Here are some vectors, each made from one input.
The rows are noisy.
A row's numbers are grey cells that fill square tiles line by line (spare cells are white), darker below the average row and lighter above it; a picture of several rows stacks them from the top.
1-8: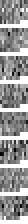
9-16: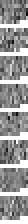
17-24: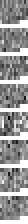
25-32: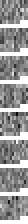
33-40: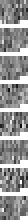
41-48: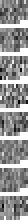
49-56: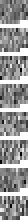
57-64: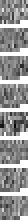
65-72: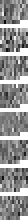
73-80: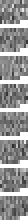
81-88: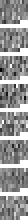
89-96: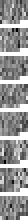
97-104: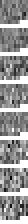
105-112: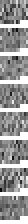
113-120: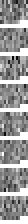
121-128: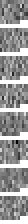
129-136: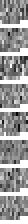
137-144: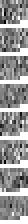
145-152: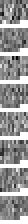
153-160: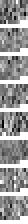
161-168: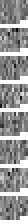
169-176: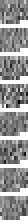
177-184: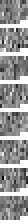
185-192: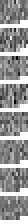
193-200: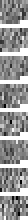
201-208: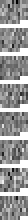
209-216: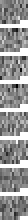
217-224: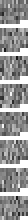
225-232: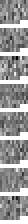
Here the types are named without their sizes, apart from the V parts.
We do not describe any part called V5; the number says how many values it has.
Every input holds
a point on a line, together with either a point on a line, or a list of values of V5.
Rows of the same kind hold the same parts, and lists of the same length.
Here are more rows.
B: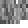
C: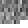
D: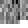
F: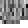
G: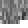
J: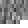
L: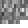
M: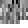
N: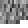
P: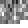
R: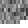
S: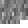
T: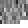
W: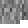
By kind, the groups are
B, C, G, R, S, W
D, M, P
F, J, N
L, T

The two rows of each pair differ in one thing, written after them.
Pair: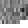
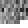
the value of V5 in item 1 of the list
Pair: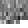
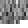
the value of V5 in item 2 of the list
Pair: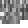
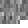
the place on the line
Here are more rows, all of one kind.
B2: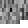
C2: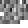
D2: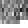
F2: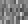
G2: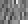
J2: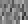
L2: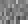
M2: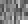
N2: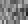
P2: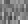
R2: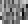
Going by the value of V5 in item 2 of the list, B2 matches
F2, L2, N2 and R2.
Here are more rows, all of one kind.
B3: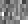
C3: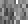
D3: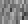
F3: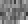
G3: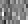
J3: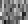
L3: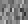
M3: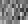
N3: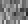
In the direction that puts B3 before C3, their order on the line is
B3, N3, G3, C3, F3, D3, J3, L3, M3.
